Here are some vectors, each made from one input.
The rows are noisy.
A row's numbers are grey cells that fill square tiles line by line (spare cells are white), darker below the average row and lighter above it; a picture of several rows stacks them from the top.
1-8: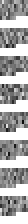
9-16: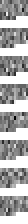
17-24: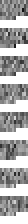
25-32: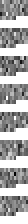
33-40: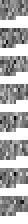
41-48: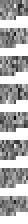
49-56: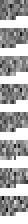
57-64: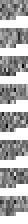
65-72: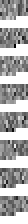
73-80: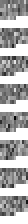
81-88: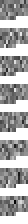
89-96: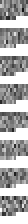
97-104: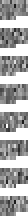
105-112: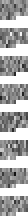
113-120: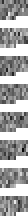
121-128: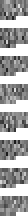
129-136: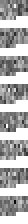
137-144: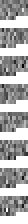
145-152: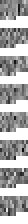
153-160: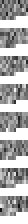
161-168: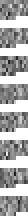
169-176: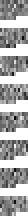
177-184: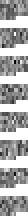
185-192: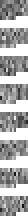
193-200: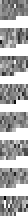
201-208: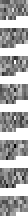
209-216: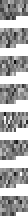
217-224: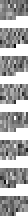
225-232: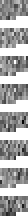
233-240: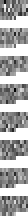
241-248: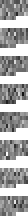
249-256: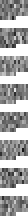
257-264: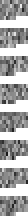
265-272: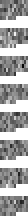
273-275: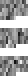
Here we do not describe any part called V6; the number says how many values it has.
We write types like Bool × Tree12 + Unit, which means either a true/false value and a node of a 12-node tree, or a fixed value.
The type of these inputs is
List2(Bool × V6 + Line9).
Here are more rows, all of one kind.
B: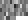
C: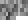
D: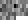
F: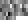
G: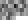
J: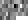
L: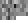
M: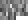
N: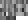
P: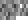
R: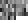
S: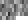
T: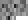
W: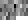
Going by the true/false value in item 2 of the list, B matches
D, J, L and T.
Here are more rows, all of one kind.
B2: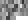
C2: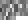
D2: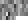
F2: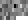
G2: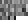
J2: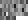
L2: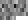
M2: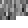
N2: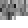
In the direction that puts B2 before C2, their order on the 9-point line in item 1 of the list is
N2, L2, B2, D2, F2, C2, G2, M2, J2.
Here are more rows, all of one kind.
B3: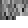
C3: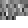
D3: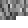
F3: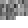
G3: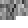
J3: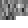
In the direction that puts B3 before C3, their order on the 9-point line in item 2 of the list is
J3, G3, D3, B3, C3, F3.
